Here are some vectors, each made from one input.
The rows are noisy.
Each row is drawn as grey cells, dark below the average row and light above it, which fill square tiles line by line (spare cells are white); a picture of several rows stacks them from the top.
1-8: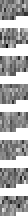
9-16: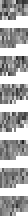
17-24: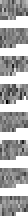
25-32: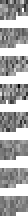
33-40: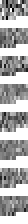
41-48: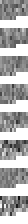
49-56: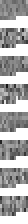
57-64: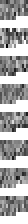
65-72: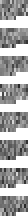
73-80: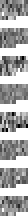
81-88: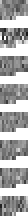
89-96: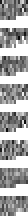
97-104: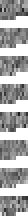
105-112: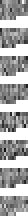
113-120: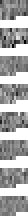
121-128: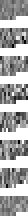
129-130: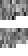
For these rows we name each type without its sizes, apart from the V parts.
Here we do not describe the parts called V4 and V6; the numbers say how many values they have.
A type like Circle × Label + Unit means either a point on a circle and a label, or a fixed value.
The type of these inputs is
Bool × (Tree + V4) + V6.
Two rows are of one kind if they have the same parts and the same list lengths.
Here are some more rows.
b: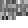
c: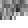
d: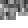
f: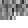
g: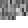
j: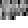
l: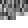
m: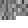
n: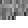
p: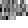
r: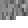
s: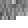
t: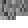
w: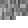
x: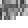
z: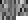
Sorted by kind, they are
b, c, f, j, m, n, p, r, w
d, l, t, z
g, s, x

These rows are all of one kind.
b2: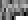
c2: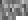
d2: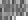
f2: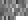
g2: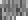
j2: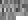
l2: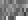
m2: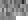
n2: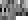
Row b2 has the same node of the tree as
j2, l2 and n2.
